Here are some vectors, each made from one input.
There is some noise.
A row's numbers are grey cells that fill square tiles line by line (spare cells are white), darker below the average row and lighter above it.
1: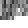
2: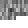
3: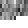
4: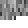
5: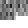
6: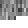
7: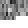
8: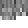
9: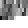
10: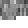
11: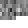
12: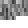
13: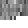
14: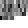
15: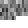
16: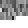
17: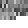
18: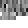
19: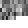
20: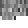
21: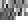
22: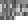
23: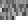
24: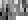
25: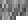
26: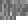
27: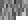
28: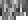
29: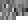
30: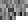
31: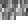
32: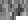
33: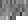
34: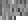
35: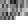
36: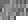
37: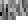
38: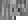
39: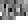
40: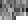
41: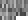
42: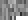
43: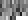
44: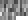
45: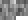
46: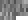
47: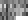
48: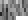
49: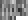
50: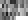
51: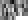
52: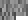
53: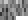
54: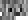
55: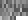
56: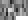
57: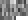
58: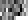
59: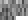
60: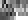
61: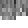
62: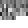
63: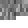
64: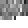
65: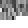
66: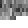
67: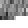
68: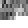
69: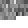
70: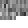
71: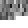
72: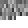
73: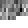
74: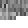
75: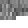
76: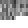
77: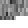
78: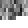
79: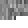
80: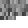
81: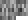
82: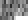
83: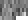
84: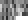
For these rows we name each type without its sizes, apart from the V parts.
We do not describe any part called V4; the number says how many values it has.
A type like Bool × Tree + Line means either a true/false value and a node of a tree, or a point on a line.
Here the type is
Bool × Line + V4.
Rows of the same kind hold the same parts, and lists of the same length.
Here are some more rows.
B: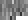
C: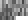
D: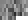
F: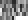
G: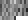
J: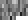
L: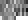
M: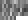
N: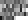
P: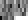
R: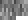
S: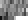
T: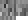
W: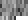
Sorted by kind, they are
B, D, G, J, L, M, R, T, W
C, F, N, P, S

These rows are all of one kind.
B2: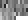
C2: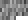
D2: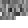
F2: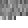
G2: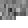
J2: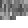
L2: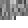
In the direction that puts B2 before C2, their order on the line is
G2, F2, B2, J2, L2, C2, D2.
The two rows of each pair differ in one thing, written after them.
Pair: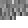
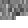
the place on the line
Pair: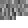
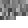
the place on the line
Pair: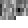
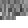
the true/false value
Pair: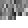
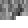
the place on the line
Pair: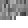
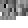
the true/false value
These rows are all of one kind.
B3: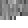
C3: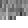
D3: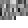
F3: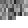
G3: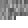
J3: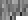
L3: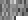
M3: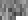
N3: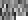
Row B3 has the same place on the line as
C3, F3 and J3.
